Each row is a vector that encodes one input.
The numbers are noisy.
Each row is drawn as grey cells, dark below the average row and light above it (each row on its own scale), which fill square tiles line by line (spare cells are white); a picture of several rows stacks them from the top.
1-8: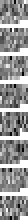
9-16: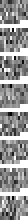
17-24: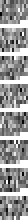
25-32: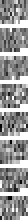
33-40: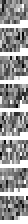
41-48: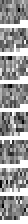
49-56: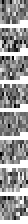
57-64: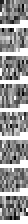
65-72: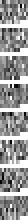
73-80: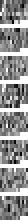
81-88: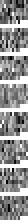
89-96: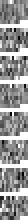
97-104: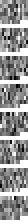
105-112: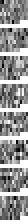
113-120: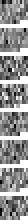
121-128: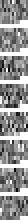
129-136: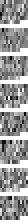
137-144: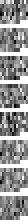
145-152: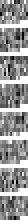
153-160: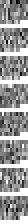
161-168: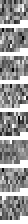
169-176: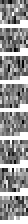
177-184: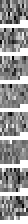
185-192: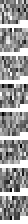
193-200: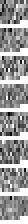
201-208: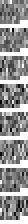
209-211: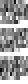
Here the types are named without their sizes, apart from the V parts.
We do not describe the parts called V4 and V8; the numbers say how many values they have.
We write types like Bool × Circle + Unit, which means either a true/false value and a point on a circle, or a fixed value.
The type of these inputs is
(Line + V8) × (Tree + Unit) × V4.
